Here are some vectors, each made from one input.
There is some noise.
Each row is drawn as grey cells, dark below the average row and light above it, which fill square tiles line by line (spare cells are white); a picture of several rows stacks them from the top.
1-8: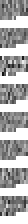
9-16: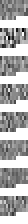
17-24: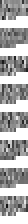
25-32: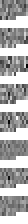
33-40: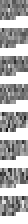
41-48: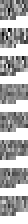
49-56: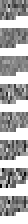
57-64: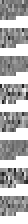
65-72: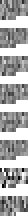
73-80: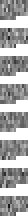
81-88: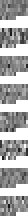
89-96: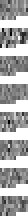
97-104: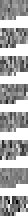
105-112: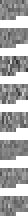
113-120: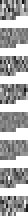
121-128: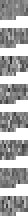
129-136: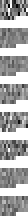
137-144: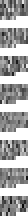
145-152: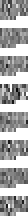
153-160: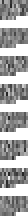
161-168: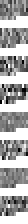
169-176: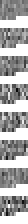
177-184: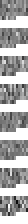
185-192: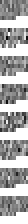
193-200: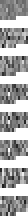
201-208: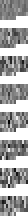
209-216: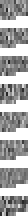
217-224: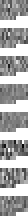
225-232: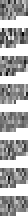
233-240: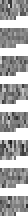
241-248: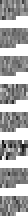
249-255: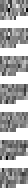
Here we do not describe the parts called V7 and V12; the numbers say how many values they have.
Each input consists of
a true/false value, together with either a point on a 10-point line, or a value of V7 and a value of V12.
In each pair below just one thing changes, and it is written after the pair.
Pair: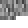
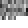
the true/false value
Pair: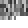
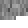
the value of V7
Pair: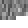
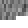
the value of V7
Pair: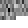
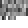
the true/false value
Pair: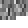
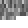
the true/false value
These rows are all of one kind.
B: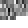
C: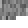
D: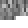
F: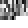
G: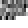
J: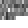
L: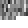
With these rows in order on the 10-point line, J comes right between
G and L.
